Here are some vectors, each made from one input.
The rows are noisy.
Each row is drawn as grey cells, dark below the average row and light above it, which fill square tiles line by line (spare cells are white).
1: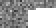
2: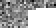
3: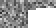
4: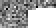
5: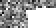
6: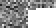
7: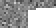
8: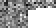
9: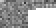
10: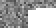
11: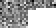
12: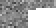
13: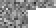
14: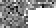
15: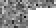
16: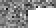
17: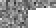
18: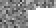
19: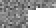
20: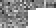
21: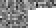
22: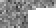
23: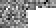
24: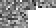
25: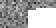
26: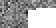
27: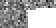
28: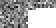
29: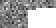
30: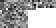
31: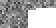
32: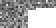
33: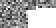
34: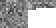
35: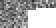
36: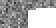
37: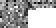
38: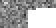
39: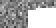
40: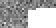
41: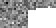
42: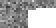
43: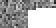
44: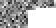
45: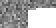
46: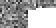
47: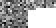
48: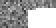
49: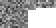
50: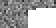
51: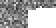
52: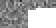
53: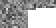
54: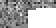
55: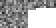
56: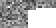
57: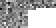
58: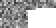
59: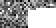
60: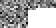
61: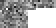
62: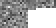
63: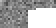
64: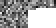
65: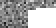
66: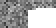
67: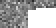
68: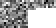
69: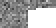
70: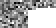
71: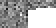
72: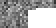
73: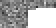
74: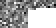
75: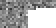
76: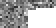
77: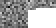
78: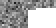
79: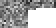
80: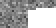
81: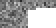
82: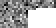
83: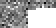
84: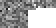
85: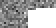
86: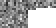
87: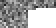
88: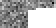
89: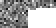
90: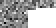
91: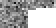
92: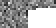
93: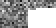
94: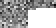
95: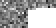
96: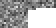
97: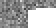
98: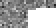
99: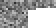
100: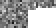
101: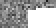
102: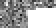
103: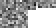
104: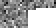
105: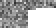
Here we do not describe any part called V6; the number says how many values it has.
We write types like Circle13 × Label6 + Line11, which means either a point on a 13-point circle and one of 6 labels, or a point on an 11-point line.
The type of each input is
List2(Line5) × V6.
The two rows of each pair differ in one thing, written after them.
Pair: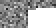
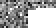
the place on the 5-point line in item 2 of the list
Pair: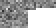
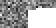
the place on the 5-point line in item 1 of the list
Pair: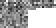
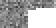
the place on the 5-point line in item 1 of the list
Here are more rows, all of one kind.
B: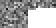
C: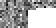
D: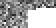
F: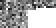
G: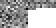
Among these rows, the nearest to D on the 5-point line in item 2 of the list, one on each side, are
C and G.
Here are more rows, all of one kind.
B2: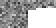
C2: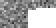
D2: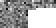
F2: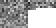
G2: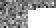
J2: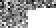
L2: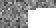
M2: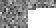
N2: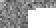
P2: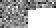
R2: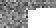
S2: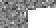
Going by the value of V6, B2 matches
G2, P2 and R2.
